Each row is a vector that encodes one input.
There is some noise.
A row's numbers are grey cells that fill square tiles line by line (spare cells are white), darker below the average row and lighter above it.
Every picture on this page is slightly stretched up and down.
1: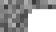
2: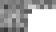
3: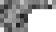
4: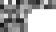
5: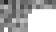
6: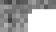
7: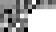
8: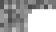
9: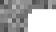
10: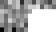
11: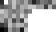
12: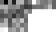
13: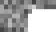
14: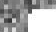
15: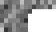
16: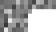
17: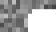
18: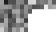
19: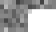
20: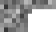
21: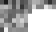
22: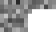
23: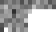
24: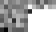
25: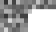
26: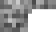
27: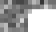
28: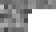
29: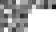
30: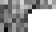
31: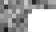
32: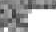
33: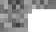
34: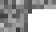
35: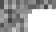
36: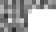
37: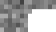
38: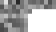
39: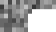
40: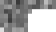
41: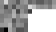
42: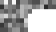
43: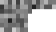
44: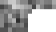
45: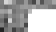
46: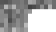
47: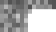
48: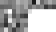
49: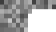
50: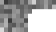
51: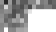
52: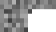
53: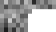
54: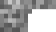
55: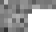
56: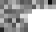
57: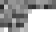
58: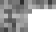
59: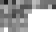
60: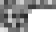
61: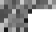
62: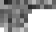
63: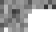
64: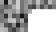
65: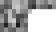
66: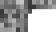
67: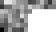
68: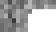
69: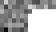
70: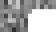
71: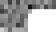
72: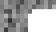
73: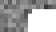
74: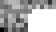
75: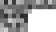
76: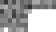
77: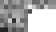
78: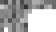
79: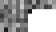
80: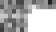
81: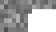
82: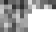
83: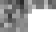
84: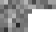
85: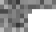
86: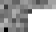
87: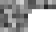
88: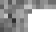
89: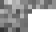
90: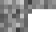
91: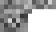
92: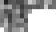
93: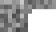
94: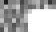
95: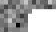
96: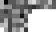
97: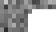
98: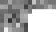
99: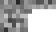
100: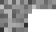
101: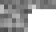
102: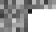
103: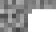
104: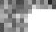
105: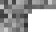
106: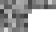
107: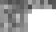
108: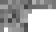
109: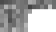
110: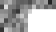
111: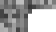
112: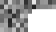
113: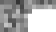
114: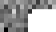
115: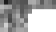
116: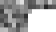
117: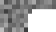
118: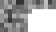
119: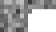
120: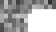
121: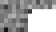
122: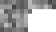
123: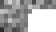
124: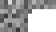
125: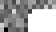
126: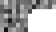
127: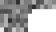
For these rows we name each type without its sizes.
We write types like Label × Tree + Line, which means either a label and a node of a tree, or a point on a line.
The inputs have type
Bool × (Label + Tree).
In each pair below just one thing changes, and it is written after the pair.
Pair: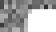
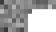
the true/false value
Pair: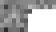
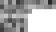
the true/false value
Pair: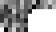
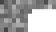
the label
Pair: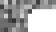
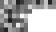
the label
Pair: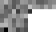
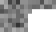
the true/false value
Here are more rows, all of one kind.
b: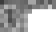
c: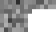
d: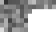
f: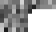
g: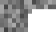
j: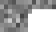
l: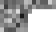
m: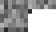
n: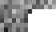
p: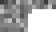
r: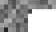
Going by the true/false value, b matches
c and d.
